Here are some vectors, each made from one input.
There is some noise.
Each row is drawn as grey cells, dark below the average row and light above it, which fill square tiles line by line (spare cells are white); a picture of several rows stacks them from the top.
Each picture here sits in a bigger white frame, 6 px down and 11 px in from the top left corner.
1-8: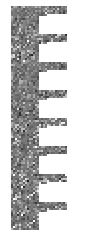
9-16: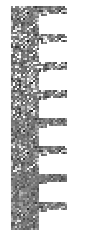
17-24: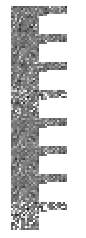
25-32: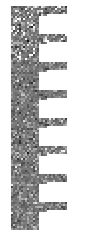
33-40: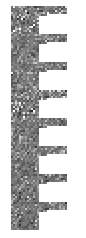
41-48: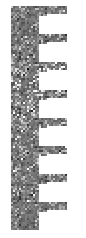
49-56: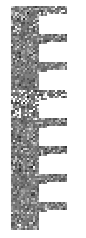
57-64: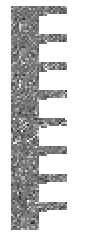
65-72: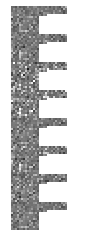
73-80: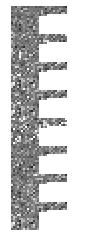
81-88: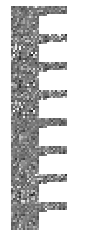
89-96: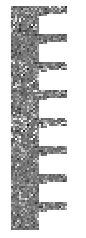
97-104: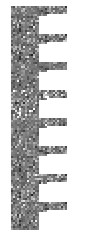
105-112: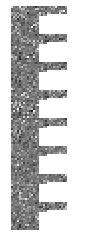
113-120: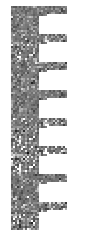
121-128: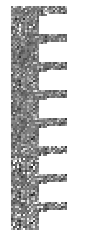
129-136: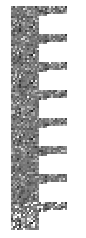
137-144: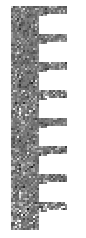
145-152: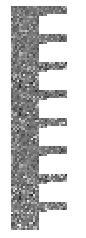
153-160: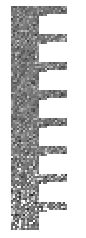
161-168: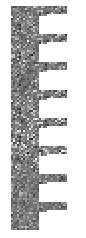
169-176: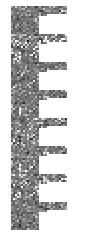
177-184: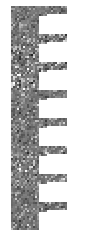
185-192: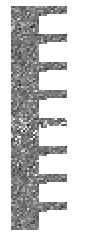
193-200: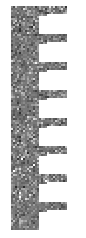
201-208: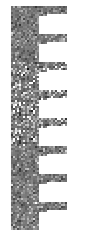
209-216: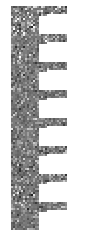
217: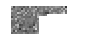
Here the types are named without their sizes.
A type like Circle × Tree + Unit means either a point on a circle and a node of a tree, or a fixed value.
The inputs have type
Bool × Bool × Bool + Line.
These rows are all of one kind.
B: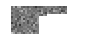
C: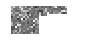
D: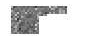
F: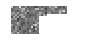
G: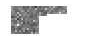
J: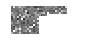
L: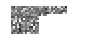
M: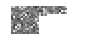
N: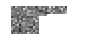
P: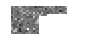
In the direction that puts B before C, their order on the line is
B, J, P, M, N, L, C, G, D, F.
